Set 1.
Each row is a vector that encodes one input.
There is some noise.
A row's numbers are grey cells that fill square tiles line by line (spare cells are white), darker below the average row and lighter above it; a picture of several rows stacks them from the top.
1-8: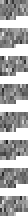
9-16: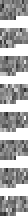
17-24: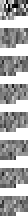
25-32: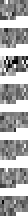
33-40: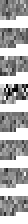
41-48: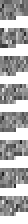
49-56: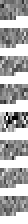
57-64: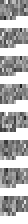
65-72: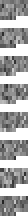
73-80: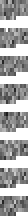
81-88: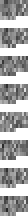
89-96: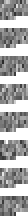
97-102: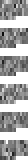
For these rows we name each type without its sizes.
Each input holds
either a fixed value, or three true/false values.
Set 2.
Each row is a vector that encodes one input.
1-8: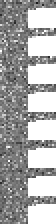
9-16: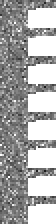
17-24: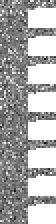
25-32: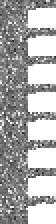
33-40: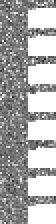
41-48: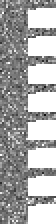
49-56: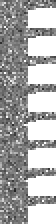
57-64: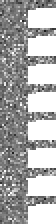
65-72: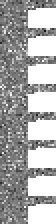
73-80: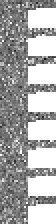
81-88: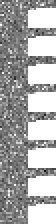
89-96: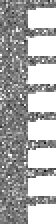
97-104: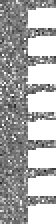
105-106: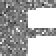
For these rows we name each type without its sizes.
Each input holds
a point on a circle.
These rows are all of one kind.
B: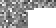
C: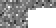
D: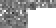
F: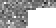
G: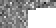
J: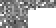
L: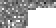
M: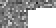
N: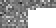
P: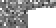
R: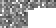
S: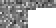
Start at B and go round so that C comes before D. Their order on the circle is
B, F, L, G, M, S, N, C, P, D, J, R.
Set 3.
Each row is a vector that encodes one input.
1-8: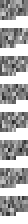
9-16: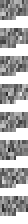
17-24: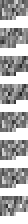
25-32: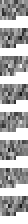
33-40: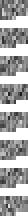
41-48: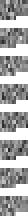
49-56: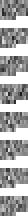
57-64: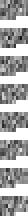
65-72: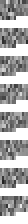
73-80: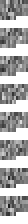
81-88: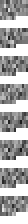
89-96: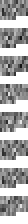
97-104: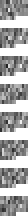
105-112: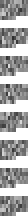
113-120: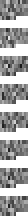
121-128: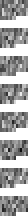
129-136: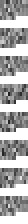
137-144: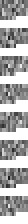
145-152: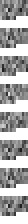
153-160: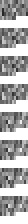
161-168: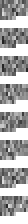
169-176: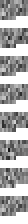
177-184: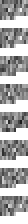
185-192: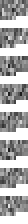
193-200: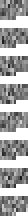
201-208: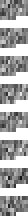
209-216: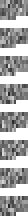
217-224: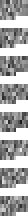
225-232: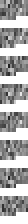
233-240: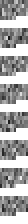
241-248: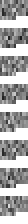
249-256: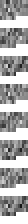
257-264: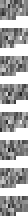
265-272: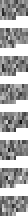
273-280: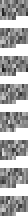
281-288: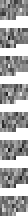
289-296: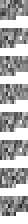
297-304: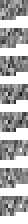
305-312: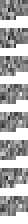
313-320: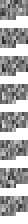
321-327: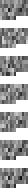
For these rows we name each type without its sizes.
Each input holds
three true/false values.
